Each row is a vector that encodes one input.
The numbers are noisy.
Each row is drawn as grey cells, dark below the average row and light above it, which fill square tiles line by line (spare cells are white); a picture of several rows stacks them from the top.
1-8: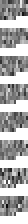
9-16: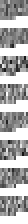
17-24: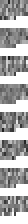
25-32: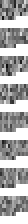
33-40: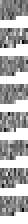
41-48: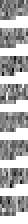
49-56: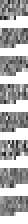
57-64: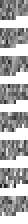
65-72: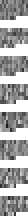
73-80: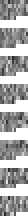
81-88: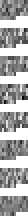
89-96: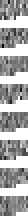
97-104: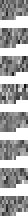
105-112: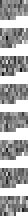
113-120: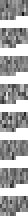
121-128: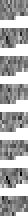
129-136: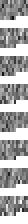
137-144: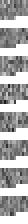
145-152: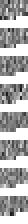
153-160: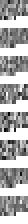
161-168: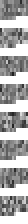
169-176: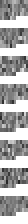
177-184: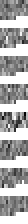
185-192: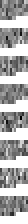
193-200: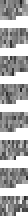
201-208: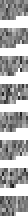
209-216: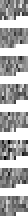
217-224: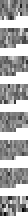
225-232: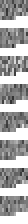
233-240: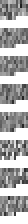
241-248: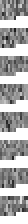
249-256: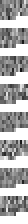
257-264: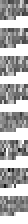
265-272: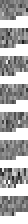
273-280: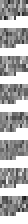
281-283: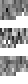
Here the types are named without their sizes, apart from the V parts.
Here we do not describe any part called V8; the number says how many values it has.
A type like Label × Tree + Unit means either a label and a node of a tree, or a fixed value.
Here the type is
List(Bool × V8).
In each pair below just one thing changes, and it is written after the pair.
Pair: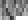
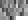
the true/false value in item 1 of the list
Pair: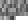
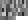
the true/false value in item 1 of the list
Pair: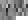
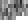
the value of V8 in item 2 of the list
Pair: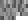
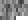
the true/false value in item 2 of the list
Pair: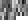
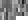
the true/false value in item 2 of the list
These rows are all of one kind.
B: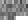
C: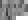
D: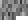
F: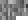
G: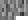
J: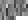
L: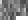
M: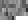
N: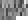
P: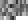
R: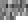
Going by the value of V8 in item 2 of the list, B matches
C, J and M.
